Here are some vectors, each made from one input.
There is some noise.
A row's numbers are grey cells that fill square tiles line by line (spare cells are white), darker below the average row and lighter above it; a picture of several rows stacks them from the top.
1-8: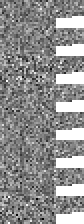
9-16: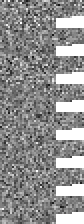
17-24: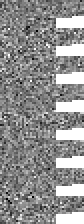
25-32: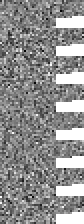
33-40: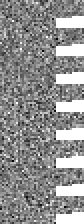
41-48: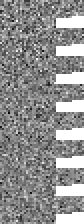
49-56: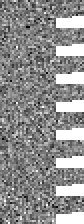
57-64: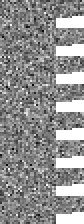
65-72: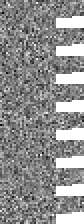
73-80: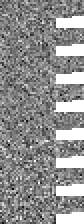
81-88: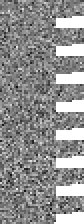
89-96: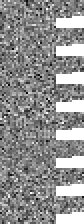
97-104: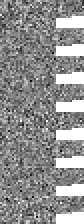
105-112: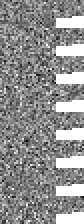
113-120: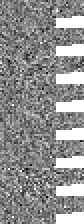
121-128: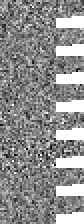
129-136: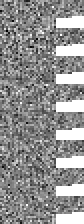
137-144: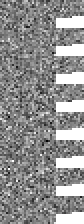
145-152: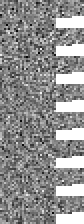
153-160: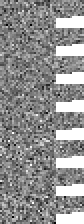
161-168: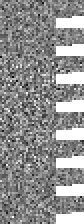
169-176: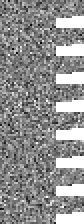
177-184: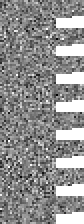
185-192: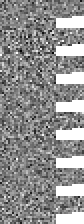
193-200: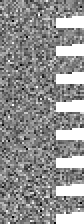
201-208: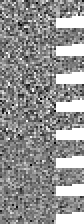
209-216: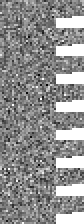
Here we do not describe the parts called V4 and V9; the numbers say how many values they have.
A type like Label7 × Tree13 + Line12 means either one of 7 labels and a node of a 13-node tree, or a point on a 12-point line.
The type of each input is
((Bool × Bool × Bool + Unit) × V9 + Circle8 × V4) × Line8.
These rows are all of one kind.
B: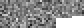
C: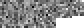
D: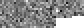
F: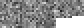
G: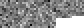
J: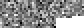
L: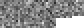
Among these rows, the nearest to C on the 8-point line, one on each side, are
G and J.
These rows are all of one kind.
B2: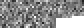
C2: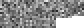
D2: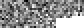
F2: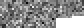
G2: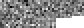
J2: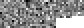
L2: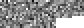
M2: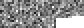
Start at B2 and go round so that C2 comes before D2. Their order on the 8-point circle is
B2, C2, J2, M2, D2, G2, L2, F2.
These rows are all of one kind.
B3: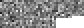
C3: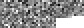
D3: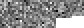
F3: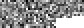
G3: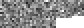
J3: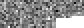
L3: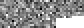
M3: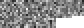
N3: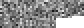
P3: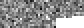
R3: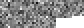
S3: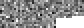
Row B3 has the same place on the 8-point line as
G3 and N3.
